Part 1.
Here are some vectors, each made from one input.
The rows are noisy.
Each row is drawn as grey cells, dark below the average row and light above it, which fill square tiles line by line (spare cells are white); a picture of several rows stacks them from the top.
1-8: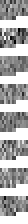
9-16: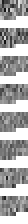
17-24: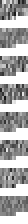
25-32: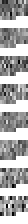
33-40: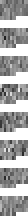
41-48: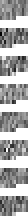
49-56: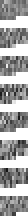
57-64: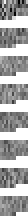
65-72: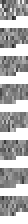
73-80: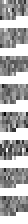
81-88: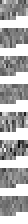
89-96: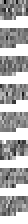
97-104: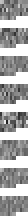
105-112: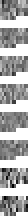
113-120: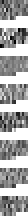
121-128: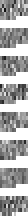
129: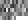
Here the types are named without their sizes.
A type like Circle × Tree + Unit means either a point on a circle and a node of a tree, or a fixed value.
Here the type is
List(Line).
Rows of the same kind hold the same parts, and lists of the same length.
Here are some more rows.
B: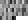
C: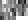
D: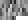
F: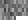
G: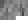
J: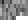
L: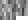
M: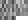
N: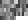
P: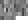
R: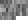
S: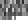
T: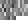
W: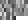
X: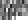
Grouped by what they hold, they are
B, C, D, L
F, S, T, W, X
G, J, P, R
M, N

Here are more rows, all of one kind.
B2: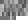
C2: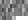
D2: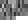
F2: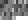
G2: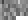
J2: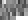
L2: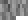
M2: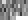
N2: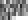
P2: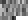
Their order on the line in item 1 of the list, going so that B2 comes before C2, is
M2, J2, D2, B2, L2, P2, G2, C2, N2, F2.
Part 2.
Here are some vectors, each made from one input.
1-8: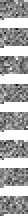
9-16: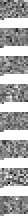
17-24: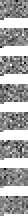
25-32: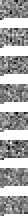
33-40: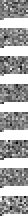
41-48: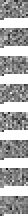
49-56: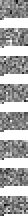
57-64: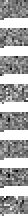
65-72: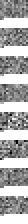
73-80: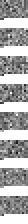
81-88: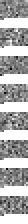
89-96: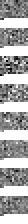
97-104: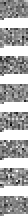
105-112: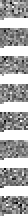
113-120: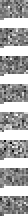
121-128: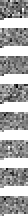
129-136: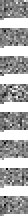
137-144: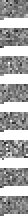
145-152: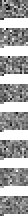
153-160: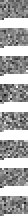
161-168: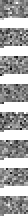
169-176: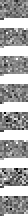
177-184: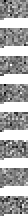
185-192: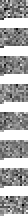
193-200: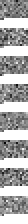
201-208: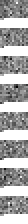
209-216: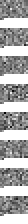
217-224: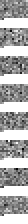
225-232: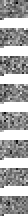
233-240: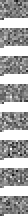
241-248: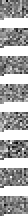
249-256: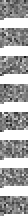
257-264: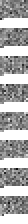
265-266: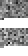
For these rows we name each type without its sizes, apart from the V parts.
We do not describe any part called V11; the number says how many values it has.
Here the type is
Line × Tree + V11.
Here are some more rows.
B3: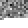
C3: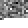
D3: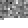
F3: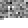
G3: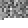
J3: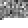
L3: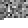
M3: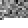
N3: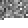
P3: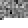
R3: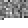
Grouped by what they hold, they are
B3, C3, G3, J3, M3, P3
D3, F3, L3, N3, R3

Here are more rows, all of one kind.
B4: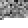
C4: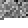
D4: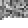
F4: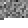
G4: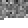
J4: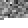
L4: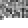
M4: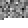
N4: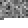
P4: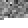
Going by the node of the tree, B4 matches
J4 and P4.
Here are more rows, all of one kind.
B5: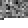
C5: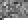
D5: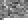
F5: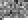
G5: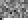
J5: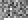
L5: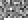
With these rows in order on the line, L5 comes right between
G5 and J5.
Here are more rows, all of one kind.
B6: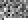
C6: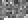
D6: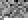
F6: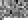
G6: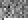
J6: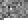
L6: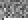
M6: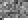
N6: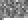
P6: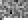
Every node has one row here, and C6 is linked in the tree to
D6 and N6.
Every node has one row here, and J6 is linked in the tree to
G6 and M6.
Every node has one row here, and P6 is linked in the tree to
F6.
